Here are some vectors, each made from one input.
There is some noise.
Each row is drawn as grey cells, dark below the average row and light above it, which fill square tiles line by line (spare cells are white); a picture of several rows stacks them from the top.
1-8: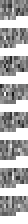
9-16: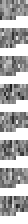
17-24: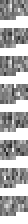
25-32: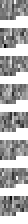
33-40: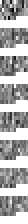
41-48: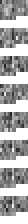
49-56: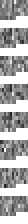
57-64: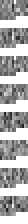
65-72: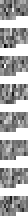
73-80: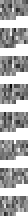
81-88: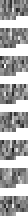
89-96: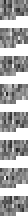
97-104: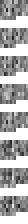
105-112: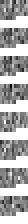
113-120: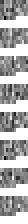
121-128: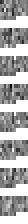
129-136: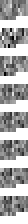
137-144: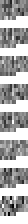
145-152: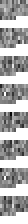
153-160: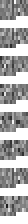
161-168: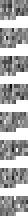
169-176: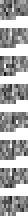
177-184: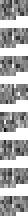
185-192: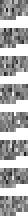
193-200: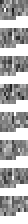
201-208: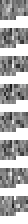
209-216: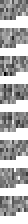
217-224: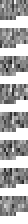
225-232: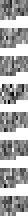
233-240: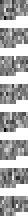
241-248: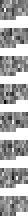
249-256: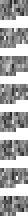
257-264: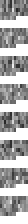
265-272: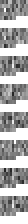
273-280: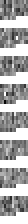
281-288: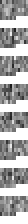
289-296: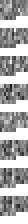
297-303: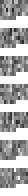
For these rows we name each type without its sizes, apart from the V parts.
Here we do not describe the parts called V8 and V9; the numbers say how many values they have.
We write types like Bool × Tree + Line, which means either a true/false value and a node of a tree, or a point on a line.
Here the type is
Bool × V8 + Tree × V9 + Unit.
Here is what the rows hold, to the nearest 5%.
A few of them hold a fixed value. About 55% of them hold a node of a tree and a value of V9. The rest hold a true/false value and a value of V8.
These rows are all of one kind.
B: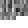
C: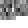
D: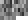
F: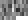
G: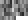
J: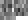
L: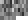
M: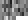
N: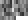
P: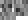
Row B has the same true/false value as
C, F, J and P.
